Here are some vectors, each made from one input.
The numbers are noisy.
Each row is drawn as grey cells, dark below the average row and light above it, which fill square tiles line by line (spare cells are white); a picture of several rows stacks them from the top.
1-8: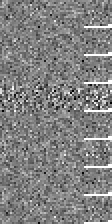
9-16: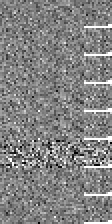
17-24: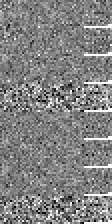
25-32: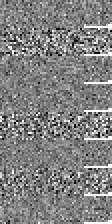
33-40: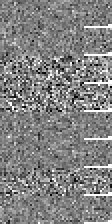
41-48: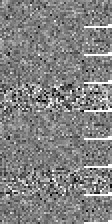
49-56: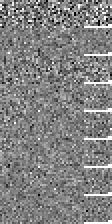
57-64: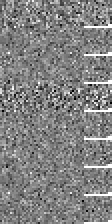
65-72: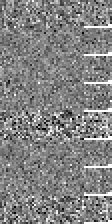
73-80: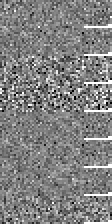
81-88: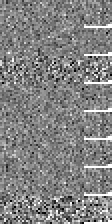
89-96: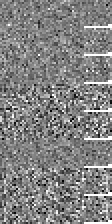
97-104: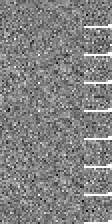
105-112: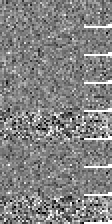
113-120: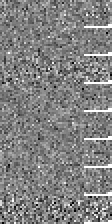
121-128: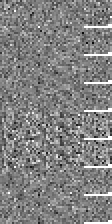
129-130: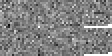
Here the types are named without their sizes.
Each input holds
either a label, or a node of a tree, or three true/false values.
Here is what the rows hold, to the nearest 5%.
About 35% of them hold a label. About 25% of them hold a node of a tree. The rest hold three true/false values.
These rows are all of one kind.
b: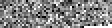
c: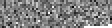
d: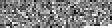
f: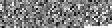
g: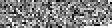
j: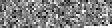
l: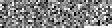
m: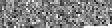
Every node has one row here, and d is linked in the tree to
c and g.
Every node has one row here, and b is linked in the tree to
j.
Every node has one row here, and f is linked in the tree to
c and l.
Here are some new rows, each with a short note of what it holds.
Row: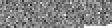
a label
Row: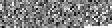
a node of a tree
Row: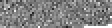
a label
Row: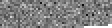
three true/false values
